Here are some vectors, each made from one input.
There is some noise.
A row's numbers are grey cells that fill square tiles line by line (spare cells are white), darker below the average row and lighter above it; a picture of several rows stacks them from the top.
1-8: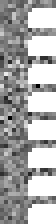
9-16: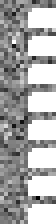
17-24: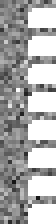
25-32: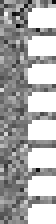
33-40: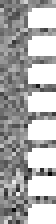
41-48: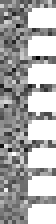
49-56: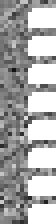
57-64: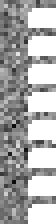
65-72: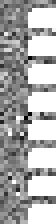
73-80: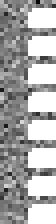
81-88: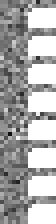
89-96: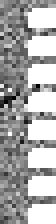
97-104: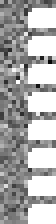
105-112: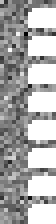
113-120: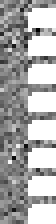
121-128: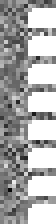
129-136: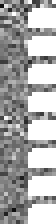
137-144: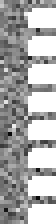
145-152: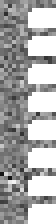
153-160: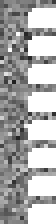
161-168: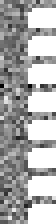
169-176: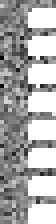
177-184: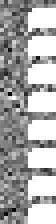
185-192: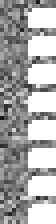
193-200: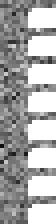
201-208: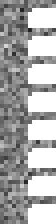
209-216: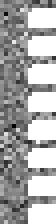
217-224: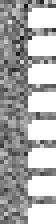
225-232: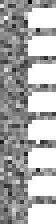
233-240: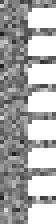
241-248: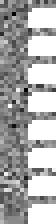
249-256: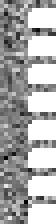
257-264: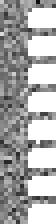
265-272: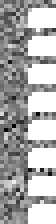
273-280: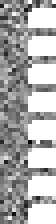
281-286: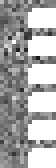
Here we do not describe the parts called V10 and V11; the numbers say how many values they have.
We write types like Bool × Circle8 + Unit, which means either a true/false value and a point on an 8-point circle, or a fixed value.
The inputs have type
Bool × Line3 × Line3 + (Line5 + V10) × V11.
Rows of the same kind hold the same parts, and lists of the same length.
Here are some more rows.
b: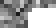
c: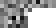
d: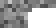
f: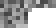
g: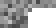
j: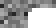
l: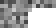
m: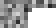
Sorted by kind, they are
b, f, j, l
c, d, g
m

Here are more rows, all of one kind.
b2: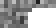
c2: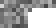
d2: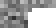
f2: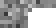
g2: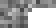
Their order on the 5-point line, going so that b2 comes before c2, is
b2, d2, c2, f2, g2.
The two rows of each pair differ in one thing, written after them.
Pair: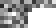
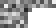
the true/false value
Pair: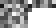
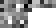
the true/false value
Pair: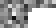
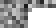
the true/false value
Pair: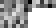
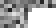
the place on one of the two 3-point lines
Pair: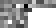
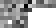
the place on one of the two 3-point lines
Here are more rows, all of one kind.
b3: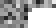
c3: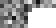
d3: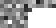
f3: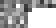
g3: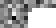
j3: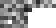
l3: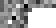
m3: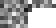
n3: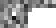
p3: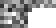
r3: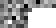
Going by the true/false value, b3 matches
d3 and f3.
